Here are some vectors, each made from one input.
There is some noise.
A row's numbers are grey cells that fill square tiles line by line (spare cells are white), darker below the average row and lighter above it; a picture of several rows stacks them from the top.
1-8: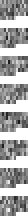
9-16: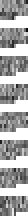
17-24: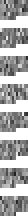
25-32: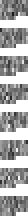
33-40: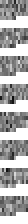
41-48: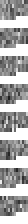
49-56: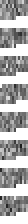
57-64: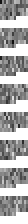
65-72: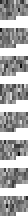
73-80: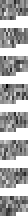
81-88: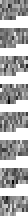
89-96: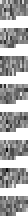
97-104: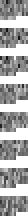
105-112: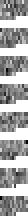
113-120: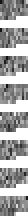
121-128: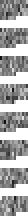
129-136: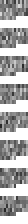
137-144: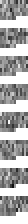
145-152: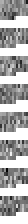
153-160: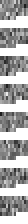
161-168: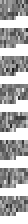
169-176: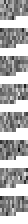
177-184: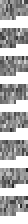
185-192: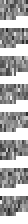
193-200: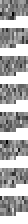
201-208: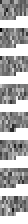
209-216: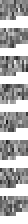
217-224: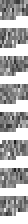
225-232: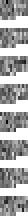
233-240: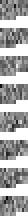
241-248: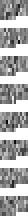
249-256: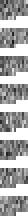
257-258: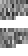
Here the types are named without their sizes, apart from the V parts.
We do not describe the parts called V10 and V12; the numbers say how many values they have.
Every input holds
a value of V12, together with either a point on a line, or a true/false value and a value of V10.
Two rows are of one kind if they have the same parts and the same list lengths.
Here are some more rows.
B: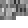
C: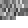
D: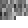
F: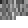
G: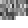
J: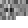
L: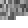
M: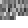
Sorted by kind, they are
B, C, G, J, L, M
D, F

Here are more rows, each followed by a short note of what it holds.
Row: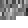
a true/false value, a value of V10 and a value of V12
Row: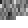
a point on a line and a value of V12
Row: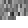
a true/false value, a value of V10 and a value of V12
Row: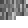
a point on a line and a value of V12
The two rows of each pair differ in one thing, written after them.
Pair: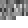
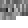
the value of V10
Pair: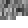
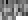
the true/false value
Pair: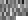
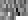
the value of V12
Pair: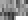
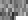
the true/false value
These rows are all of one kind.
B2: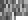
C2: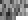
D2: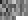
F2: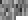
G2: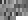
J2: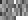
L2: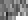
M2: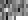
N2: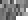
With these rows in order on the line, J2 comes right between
D2 and F2.
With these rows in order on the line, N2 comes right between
C2 and D2.
